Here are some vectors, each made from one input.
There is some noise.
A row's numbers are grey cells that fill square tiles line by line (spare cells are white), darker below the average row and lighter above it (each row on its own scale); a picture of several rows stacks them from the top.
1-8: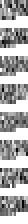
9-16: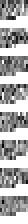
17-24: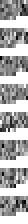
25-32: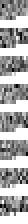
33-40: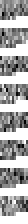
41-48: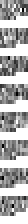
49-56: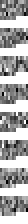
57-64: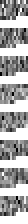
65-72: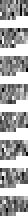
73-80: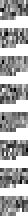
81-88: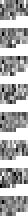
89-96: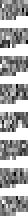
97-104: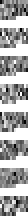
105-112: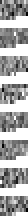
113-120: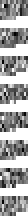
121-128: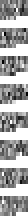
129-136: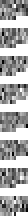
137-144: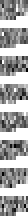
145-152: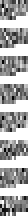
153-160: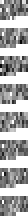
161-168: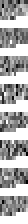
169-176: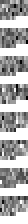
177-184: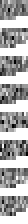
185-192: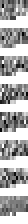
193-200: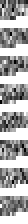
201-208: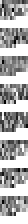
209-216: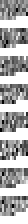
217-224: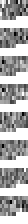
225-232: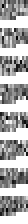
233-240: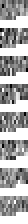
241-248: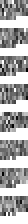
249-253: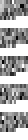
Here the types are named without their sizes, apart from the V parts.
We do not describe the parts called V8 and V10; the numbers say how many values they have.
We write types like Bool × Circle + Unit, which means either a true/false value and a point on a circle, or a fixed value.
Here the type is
(Label + Line) × V10 + V8.
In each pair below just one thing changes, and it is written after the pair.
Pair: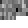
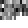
the value of V10
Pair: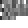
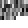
the value of V10
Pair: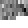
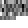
the label
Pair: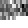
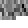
the value of V10
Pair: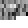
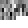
the value of V10
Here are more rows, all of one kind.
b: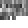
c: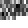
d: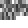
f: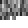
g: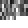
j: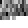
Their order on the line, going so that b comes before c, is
g, f, j, b, c, d.
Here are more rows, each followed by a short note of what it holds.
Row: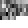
a point on a line and a value of V10
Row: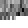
a point on a line and a value of V10
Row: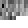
a value of V8
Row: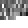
a point on a line and a value of V10
